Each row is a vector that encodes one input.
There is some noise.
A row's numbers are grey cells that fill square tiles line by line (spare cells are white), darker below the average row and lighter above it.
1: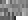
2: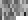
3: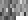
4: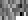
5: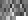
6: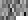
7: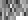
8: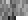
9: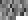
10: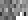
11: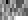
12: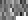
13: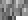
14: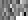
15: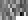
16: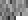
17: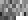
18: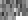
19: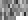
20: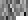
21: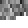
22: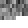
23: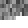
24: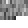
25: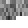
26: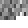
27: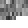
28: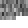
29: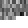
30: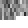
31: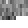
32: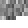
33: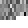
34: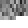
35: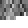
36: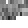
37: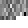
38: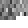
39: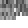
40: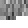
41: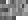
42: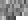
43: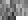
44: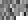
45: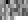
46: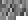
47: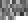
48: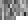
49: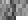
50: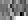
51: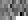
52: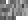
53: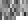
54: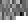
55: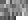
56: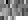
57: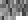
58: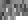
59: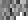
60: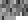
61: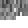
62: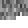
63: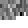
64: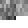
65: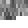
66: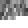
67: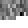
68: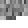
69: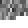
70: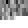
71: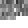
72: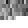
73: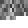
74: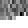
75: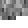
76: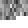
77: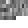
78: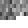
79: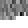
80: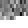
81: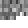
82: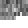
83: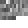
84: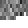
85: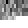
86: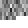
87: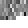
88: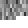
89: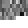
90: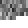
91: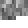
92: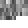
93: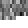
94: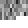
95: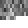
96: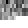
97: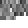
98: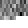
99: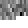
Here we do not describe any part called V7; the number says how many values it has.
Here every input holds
a true/false value, together with either a point on a 6-point line, or a value of V7.
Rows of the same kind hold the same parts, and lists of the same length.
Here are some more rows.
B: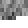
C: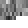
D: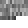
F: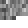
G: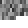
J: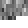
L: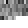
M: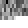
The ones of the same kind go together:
B, C, D, F, G, J
L, M

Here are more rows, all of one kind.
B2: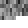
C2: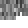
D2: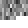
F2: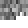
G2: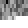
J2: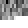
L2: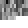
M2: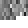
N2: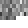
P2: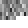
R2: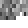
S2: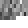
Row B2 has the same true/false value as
C2, G2, J2 and L2.
